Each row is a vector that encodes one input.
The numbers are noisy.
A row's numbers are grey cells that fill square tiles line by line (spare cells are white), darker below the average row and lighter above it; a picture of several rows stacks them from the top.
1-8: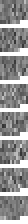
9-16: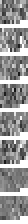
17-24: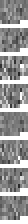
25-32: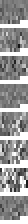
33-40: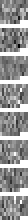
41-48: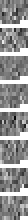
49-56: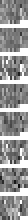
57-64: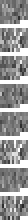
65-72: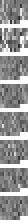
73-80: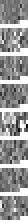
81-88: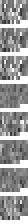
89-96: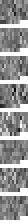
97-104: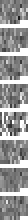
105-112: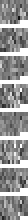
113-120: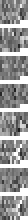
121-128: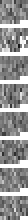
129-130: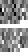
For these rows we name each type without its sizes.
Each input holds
a point on a line, together with either a point on a circle, or a label.
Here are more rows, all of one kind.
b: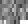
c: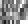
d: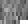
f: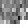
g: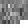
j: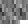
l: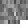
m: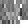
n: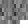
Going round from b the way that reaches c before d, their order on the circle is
b, f, l, c, n, g, m, j, d.
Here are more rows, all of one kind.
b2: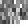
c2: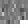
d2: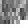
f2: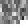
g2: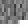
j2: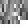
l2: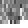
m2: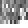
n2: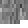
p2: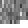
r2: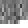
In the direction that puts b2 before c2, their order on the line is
n2, l2, r2, g2, m2, b2, c2, d2, f2, j2, p2.
